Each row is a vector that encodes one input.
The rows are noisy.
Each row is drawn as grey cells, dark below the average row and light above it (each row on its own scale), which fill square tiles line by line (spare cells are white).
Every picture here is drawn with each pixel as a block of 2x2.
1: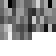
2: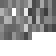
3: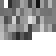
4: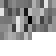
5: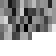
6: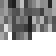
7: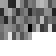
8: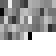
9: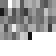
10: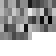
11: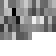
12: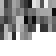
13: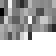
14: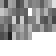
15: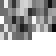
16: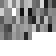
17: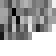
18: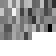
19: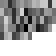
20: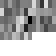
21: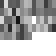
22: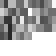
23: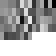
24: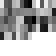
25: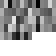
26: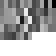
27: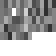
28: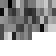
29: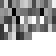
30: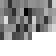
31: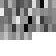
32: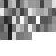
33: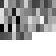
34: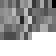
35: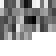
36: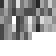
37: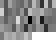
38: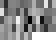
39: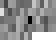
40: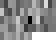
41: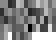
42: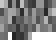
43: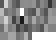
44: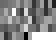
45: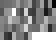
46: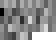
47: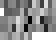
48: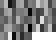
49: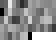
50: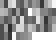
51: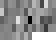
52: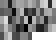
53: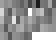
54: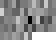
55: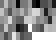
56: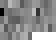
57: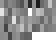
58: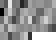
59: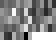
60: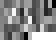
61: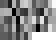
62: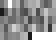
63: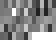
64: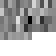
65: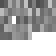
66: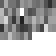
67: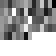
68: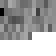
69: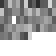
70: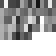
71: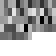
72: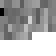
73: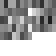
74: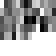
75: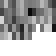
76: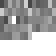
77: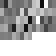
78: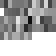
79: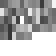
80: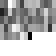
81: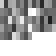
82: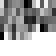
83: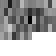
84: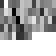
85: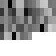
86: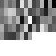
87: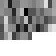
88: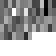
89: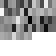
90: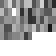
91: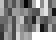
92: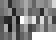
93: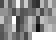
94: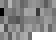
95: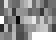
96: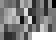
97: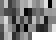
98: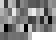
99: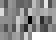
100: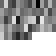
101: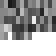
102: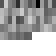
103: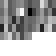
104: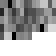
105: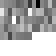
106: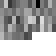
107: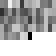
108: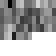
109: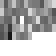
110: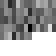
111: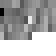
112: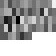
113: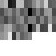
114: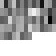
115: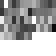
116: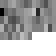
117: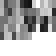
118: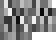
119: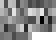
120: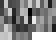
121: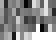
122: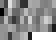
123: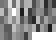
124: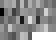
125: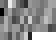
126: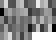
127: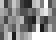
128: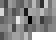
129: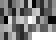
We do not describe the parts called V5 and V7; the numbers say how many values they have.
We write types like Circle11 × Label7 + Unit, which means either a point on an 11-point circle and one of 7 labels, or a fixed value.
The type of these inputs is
Bool × V5 + (Circle6 + Unit) × V7.
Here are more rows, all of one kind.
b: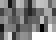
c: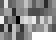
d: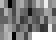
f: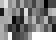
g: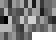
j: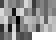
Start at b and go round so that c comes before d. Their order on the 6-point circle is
b, j, c, f, g, d.
